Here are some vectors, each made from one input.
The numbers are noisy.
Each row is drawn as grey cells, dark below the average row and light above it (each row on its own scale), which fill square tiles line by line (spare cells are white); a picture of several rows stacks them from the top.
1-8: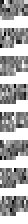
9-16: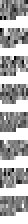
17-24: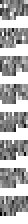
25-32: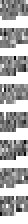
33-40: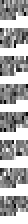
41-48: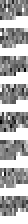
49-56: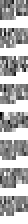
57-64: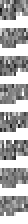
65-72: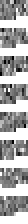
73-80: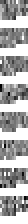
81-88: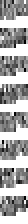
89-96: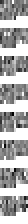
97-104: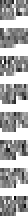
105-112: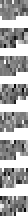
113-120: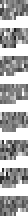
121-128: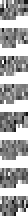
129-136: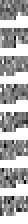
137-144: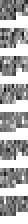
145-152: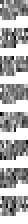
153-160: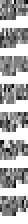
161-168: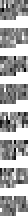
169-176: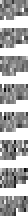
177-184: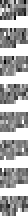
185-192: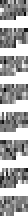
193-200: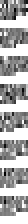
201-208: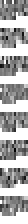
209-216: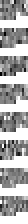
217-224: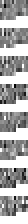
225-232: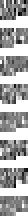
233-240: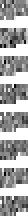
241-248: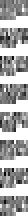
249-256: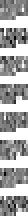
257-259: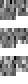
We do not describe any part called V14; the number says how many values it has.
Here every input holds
either a node of a 12-node tree, or a true/false value and a value of V14.
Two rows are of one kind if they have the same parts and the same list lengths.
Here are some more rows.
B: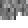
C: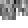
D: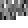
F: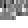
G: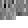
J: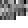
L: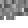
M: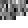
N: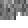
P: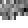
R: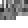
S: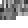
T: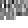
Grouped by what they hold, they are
B, C, D, J, M, N, P, R, S
F, G, L, T

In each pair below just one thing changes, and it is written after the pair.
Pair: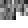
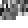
the value of V14
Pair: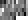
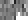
the value of V14
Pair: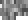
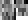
the value of V14
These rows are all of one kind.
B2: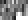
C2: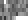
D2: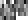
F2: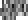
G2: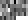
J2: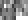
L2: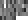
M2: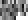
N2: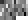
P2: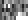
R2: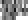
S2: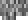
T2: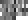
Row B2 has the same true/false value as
J2, M2 and P2.
